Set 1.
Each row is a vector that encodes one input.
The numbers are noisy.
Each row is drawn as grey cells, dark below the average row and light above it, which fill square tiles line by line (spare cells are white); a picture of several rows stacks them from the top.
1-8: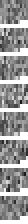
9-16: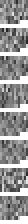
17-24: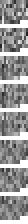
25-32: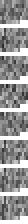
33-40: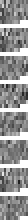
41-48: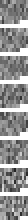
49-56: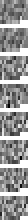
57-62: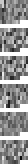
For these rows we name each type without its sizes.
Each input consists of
a node of a tree.
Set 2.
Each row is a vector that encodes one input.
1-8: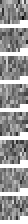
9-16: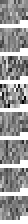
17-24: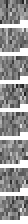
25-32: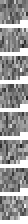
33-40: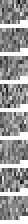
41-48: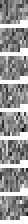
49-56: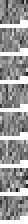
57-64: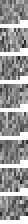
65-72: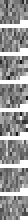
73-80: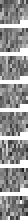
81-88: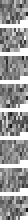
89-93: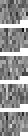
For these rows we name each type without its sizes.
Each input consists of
three true/false values.
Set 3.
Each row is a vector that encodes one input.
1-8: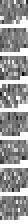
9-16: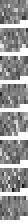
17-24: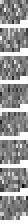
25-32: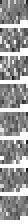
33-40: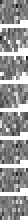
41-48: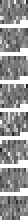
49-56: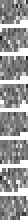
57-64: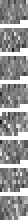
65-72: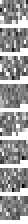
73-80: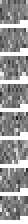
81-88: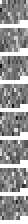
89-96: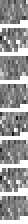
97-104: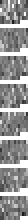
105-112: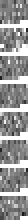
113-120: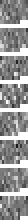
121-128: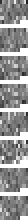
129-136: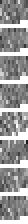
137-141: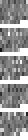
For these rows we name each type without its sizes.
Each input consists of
either a fixed value, or three true/false values.
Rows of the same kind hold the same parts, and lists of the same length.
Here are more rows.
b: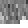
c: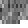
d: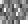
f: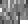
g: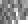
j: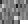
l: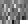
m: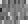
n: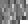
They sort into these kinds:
b, c, f, g, j, m, n
d, l

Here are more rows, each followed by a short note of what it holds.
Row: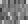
three true/false values
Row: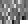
a fixed value
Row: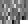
a fixed value
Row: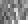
three true/false values
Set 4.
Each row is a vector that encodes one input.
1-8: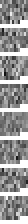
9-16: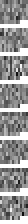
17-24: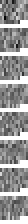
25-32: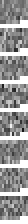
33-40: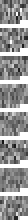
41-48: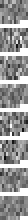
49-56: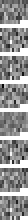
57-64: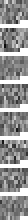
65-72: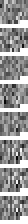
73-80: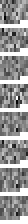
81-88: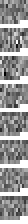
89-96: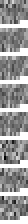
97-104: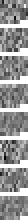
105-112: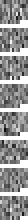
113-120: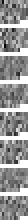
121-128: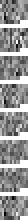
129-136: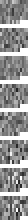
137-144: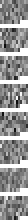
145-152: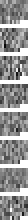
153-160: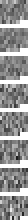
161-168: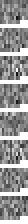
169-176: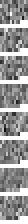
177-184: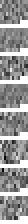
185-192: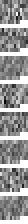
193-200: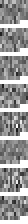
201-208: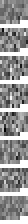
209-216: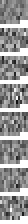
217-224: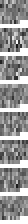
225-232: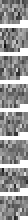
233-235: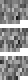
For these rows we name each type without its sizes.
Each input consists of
a node of a tree.
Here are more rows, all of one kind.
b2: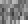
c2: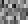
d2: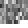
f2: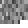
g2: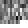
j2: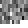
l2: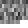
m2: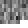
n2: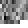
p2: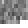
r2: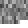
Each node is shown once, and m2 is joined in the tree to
g2, l2 and p2.
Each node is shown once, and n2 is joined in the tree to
f2.
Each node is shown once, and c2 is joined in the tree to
r2.
